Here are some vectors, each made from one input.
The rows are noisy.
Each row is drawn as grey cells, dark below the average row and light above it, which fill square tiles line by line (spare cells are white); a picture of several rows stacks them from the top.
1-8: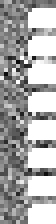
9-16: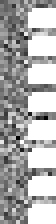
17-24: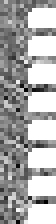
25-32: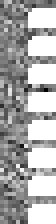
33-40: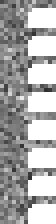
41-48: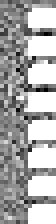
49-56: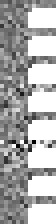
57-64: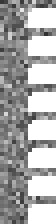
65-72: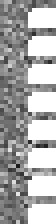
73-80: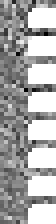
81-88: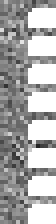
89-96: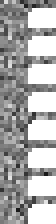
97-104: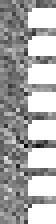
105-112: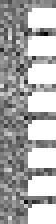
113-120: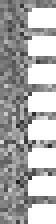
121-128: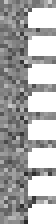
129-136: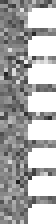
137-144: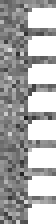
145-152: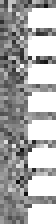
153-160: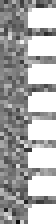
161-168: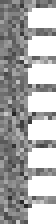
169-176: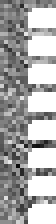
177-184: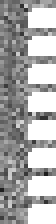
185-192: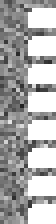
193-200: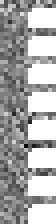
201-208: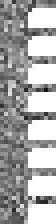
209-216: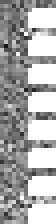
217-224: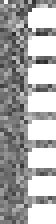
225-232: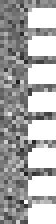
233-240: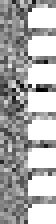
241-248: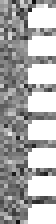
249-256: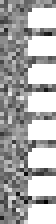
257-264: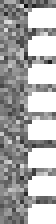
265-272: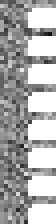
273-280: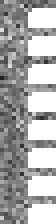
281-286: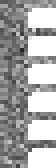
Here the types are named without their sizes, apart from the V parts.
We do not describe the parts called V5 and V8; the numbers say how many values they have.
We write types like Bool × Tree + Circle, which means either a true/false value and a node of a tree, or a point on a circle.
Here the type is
Bool × V8 + Tree + V5.
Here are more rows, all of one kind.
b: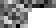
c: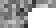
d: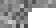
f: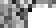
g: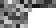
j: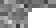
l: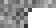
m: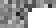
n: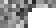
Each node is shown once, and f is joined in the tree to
b.
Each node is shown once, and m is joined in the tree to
n.
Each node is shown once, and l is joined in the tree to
d.
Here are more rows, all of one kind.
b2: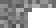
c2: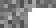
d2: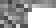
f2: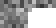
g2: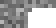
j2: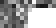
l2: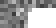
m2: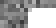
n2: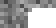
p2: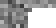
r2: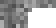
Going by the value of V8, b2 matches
c2, d2, g2 and l2.
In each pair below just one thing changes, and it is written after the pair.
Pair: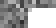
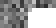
the value of V8
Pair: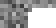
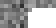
the true/false value
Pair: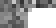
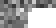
the true/false value
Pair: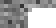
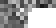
the true/false value
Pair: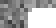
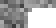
the true/false value
